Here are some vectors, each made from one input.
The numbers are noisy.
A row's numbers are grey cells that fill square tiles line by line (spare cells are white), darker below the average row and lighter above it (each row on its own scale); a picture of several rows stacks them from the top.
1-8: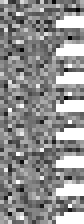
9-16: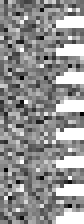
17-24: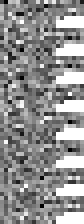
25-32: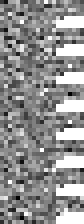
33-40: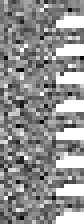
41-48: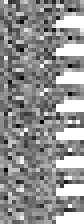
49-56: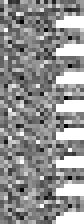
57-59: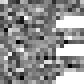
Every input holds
a true/false value, together with either a fixed value, or a node of an 8-node tree.
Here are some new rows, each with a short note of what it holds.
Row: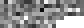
a true/false value
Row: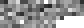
a node of an 8-node tree and a true/false value
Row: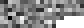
a node of an 8-node tree and a true/false value
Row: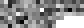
a node of an 8-node tree and a true/false value
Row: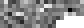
a node of an 8-node tree and a true/false value
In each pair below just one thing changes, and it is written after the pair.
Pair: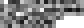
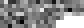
the node of the tree
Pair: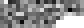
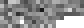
the true/false value
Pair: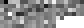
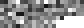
the node of the tree
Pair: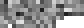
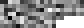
the node of the tree
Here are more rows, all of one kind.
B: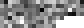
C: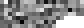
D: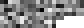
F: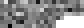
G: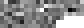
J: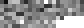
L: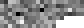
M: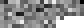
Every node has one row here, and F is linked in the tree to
D, J and L.
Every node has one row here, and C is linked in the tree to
L.
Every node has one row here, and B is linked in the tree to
L.
